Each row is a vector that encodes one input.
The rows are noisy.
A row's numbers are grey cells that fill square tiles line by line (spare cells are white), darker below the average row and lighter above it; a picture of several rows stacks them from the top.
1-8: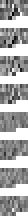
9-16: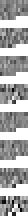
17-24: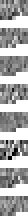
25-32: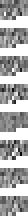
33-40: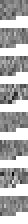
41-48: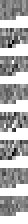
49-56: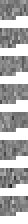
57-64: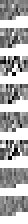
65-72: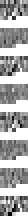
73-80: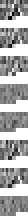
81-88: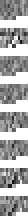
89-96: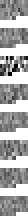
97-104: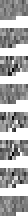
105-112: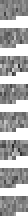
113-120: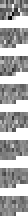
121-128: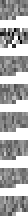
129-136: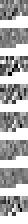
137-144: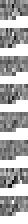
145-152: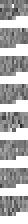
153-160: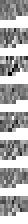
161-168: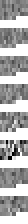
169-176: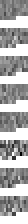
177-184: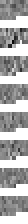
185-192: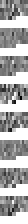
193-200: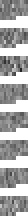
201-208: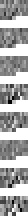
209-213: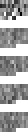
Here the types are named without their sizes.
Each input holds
a point on a circle, together with either a label, or three true/false values.
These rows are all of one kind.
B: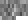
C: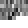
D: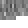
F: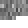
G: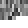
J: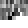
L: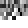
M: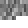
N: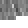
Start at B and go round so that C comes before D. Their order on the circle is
B, F, C, L, N, D, G, J, M.
